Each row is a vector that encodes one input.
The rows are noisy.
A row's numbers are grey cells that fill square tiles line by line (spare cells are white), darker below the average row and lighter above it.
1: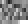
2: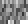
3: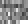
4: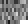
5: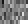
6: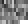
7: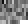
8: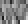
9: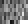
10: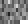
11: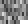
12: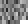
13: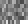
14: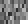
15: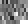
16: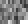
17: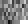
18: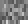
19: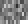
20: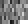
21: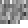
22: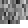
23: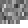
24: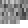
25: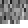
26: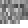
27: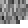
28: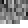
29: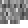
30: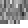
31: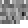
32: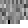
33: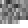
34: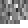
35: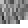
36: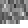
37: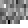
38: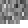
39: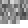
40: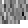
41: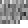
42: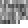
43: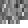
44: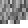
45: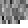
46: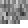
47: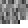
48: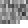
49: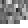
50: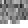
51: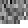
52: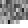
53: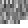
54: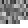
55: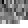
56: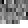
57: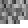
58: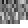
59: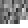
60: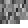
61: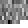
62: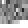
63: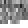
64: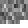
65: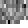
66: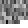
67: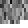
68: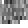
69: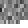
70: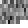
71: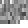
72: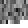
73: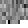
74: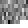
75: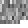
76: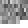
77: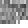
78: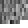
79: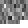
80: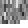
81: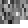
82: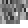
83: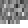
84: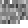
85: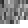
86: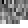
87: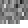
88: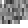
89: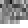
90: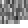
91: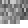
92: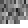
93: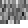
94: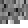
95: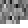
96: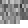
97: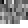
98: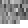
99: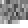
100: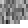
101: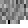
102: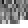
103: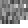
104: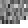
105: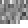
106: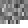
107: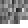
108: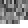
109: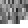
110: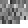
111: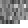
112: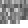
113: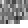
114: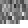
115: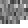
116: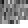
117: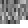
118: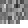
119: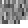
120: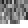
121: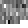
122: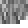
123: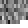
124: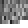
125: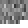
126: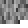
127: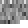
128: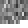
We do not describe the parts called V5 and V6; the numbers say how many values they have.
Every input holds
a value of V5, together with either a point on a 4-point line and a true/false value, or a value of V6.
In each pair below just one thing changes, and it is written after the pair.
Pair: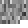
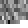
the value of V5
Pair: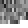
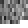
the value of V5
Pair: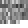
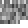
the true/false value
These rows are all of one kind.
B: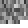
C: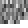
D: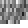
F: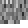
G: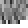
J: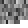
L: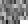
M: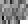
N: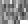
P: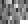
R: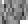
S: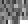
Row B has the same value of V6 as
C, F, N and P.
